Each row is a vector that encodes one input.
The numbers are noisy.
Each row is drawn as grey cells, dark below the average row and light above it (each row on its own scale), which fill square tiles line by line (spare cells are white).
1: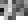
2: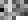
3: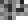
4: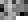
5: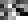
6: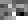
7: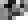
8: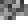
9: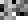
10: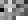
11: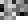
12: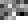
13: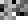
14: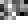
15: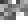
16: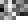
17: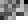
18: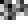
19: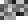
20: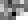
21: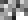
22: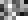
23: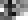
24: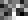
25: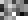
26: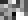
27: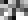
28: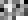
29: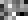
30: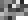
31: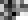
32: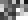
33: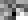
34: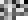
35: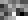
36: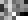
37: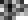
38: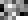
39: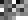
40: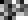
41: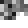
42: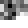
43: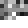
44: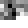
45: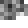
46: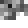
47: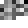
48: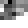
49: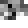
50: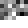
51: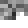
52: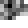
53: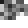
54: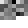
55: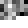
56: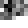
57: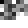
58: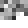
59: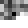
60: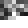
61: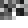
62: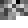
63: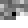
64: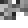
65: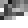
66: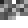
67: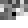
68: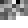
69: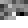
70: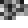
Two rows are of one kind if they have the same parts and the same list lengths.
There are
2 kinds of row.
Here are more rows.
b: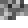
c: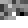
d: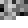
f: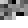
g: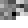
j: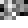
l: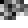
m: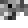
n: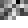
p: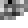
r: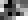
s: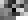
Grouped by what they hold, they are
b, c, d, j, l, m, n
f, g, p, r, s

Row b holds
four true/false values.
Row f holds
one of 6 labels.
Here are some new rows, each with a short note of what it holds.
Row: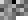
one of 6 labels
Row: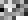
four true/false values
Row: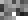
four true/false values
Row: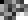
four true/false values
